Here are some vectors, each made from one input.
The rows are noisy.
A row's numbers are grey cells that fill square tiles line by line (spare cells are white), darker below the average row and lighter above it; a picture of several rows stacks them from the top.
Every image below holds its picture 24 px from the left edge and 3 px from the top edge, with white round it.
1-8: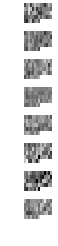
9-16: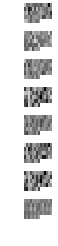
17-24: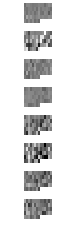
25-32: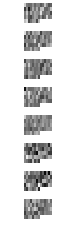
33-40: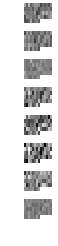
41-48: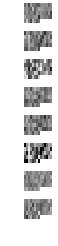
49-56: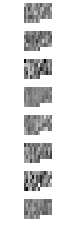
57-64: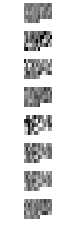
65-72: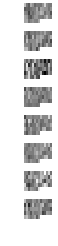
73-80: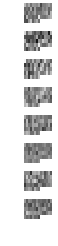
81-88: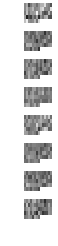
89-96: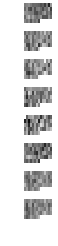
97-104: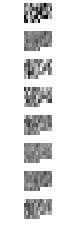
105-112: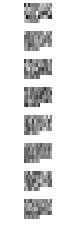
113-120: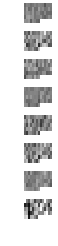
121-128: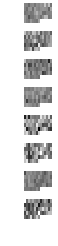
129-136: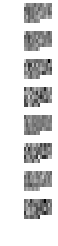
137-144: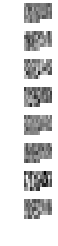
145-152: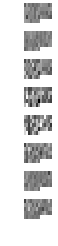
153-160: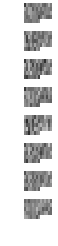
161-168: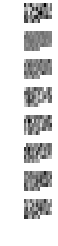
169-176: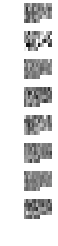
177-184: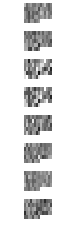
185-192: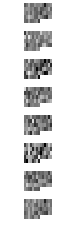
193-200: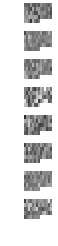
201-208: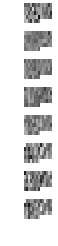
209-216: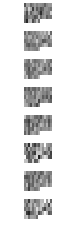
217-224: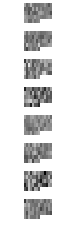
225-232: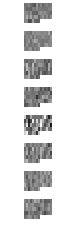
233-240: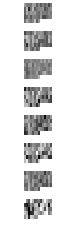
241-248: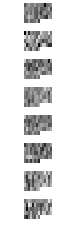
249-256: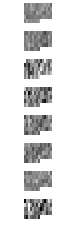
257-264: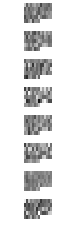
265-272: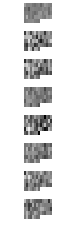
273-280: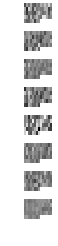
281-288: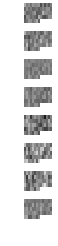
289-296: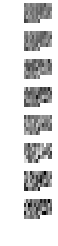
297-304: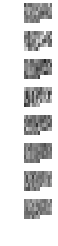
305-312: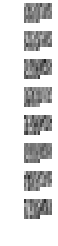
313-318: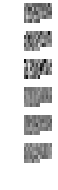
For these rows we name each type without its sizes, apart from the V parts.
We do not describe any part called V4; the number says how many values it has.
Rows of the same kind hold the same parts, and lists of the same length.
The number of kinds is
2.
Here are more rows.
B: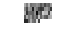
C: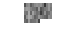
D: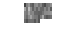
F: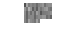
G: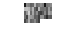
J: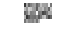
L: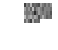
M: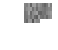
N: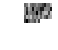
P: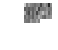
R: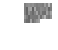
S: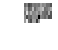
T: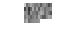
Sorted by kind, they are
B, F, N, P, S
C, D, G, J, L, M, R, T

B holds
a point on a line and a node of a tree.
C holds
a node of a tree and a value of V4.
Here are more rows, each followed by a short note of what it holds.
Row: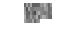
a point on a line and a node of a tree
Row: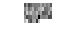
a point on a line and a node of a tree
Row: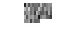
a point on a line and a node of a tree
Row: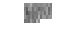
a node of a tree and a value of V4
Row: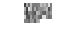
a node of a tree and a value of V4
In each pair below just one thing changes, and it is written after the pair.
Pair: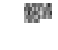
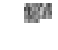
the node of the tree
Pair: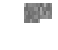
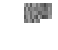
the value of V4
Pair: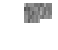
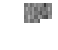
the node of the tree
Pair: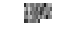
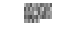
the node of the tree
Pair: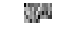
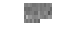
the node of the tree
